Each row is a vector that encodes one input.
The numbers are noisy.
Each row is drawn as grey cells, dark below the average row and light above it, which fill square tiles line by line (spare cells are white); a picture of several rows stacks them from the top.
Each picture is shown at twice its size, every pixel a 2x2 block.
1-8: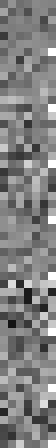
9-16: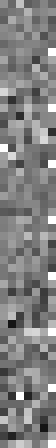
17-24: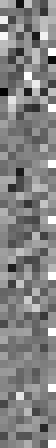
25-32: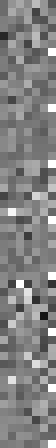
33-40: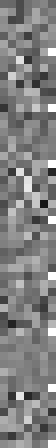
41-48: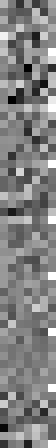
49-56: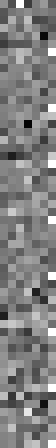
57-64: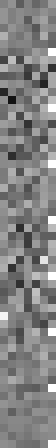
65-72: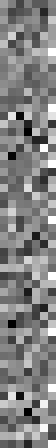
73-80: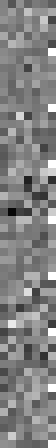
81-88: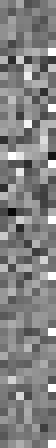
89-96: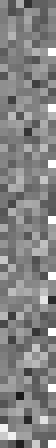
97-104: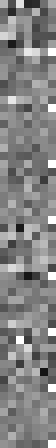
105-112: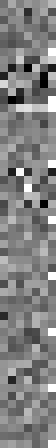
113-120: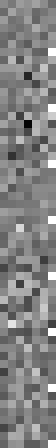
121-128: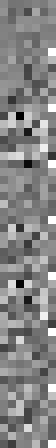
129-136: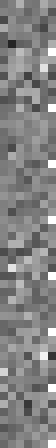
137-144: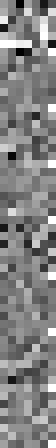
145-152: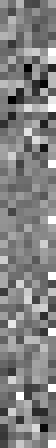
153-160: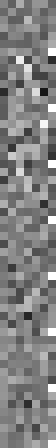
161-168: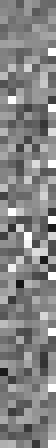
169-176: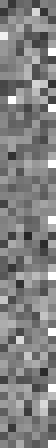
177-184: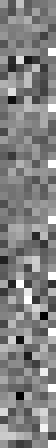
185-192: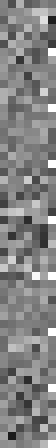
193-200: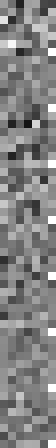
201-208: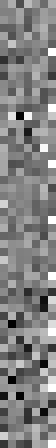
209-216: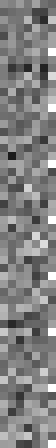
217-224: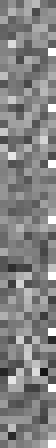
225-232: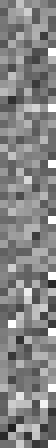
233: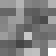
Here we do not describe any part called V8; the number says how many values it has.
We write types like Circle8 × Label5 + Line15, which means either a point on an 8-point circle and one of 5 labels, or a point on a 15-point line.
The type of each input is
List3(Bool × V8).
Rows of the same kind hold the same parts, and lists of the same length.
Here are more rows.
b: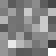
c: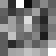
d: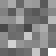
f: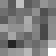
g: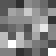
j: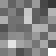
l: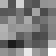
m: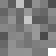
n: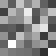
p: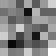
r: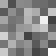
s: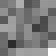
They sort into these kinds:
b, c, j, l, m, n, p, s
d
f, r
g

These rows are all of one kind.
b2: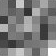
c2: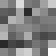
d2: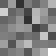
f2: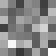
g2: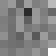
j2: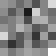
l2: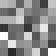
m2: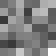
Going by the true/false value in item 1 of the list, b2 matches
l2 and m2.
